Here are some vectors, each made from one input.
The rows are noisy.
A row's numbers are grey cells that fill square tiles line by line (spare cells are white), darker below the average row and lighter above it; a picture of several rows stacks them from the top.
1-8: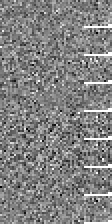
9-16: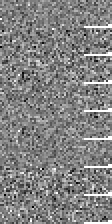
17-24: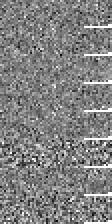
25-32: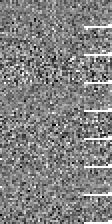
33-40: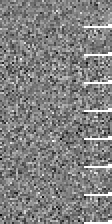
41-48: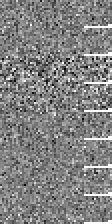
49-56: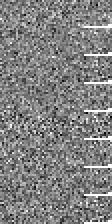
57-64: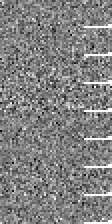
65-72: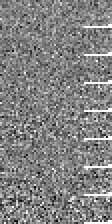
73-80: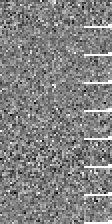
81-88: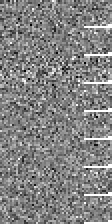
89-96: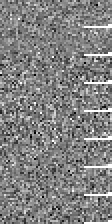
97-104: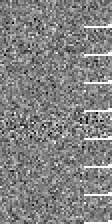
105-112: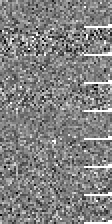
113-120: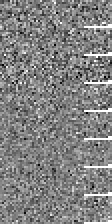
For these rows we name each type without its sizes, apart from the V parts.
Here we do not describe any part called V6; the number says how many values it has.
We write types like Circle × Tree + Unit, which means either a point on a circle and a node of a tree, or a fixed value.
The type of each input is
Bool × (Tree + V6).
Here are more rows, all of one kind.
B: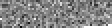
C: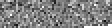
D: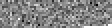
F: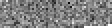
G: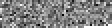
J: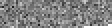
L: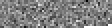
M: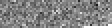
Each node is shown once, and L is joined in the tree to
C and M.
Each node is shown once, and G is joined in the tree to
F, J and M.
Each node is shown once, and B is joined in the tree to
D and M.
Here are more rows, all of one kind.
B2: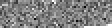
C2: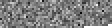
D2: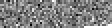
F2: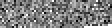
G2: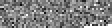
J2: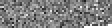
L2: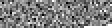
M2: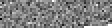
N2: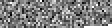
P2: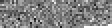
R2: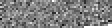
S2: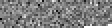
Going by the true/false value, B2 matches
D2 and P2.
